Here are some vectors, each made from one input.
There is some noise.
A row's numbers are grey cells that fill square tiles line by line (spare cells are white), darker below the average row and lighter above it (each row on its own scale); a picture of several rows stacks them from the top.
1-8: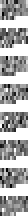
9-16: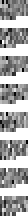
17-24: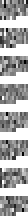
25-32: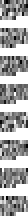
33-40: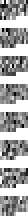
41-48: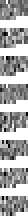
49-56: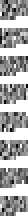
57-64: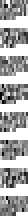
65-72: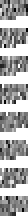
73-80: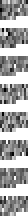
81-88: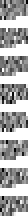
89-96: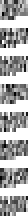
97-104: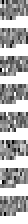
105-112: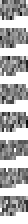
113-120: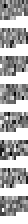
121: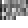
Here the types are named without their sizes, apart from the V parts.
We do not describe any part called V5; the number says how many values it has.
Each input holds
a true/false value, together with either a point on a line, or a value of V5.
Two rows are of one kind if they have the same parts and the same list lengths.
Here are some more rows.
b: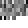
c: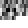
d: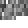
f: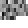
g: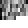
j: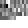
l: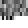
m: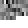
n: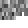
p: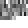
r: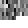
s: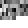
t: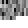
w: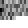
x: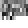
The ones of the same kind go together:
b, c, d, f, j, l, n, p, s, x
g, m, r, t, w

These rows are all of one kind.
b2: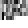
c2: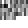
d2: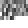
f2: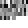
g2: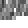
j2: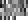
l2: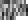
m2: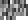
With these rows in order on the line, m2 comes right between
d2 and l2.
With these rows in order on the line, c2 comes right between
d2 and f2.
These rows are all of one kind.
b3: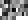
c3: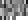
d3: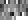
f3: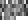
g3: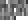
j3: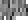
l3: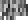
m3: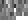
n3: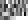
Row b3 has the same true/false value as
j3 and l3.
